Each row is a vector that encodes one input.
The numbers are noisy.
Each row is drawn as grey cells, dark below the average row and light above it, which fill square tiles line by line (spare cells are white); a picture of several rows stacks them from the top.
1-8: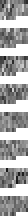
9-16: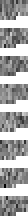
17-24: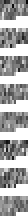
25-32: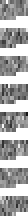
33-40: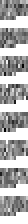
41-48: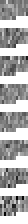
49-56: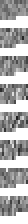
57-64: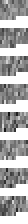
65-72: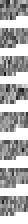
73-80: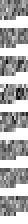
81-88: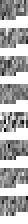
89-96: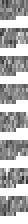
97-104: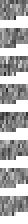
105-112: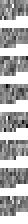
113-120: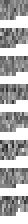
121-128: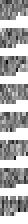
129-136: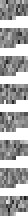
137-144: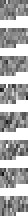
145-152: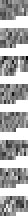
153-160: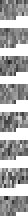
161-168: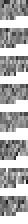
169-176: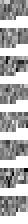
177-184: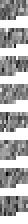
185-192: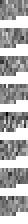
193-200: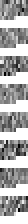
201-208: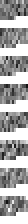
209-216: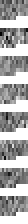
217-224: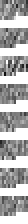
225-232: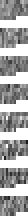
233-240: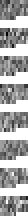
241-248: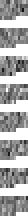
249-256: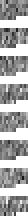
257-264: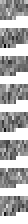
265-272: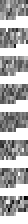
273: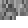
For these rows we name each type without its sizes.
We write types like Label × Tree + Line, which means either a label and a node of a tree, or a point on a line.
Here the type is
(Label + Tree) × (Line + Tree × Tree).
